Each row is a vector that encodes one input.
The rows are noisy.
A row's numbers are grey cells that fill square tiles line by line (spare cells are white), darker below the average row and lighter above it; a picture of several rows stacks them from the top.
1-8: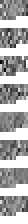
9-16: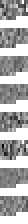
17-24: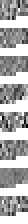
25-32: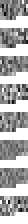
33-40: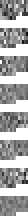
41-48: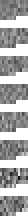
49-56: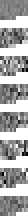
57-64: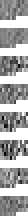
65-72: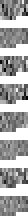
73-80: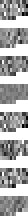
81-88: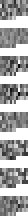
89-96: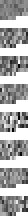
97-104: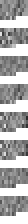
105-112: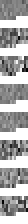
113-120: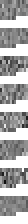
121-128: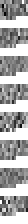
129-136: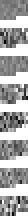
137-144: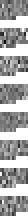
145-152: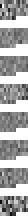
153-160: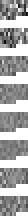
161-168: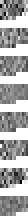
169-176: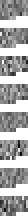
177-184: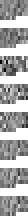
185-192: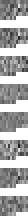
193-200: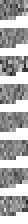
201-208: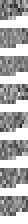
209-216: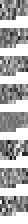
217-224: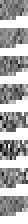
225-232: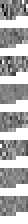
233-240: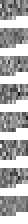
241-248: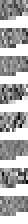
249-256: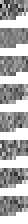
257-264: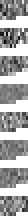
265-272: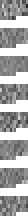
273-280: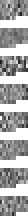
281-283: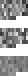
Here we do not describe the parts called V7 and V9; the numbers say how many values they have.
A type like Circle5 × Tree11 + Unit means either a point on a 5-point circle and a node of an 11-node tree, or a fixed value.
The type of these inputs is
(Bool × Circle11 + V9) × Line6 × Line6 + V7.
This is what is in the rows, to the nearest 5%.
About 85% of them hold a point on each of two 6-point lines, together with either a point on an 11-point circle and a true/false value, or a value of V9. The rest hold a value of V7.
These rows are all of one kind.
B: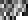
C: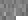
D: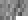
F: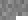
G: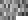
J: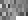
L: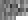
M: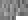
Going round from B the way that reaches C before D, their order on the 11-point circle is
B, L, J, F, M, G, C, D.
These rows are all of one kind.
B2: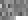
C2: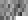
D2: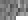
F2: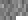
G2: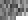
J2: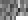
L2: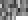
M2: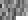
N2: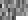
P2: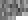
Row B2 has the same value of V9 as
D2, G2, N2 and P2.
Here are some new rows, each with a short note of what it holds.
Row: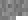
a point on an 11-point circle, a point on each of two 6-point lines and a true/false value
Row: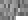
a point on each of two 6-point lines and a value of V9
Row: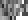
a value of V7
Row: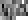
a value of V7
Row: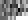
a point on each of two 6-point lines and a value of V9
